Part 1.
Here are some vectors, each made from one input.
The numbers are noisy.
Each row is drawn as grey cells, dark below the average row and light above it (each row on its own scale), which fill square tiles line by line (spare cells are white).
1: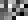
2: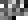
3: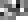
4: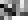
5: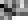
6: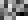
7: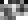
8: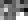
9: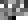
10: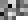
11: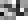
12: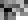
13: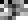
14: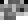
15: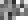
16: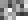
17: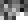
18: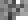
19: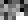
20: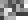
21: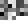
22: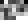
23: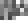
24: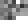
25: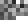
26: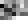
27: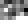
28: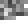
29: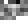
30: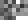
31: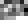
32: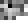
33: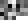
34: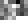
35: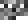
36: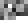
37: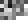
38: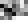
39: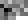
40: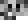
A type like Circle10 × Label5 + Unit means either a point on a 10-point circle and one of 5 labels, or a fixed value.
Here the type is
Label7.
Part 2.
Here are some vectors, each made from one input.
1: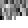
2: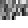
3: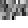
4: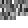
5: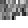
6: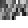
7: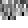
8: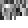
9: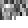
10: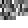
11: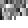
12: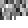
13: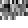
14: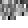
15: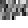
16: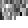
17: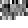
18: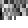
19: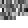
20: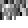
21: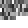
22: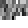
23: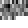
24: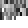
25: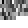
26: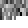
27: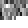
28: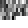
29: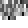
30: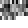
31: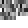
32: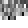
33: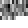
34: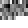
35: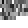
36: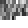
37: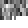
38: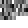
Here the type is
Label5.
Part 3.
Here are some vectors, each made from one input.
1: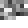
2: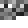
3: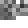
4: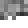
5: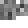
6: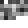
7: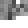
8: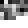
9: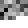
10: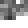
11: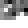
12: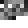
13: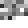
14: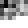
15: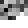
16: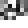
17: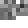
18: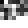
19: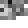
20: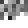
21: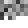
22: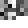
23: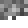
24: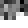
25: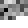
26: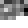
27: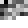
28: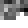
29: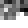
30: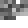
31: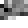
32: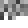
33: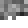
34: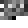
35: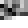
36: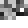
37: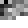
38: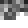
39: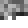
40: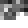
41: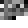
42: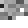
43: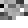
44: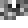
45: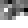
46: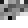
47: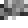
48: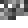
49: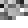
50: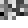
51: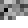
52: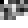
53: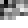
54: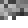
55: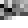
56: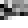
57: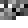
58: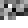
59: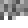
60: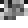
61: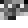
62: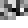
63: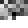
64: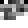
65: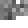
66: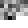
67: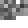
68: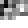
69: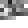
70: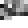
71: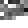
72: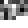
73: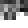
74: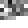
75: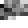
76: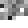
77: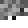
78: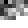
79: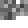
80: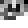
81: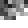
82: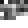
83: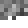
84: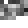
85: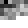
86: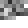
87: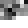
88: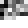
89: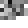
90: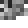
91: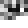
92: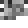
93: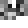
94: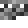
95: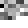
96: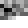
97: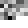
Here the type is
Label11.
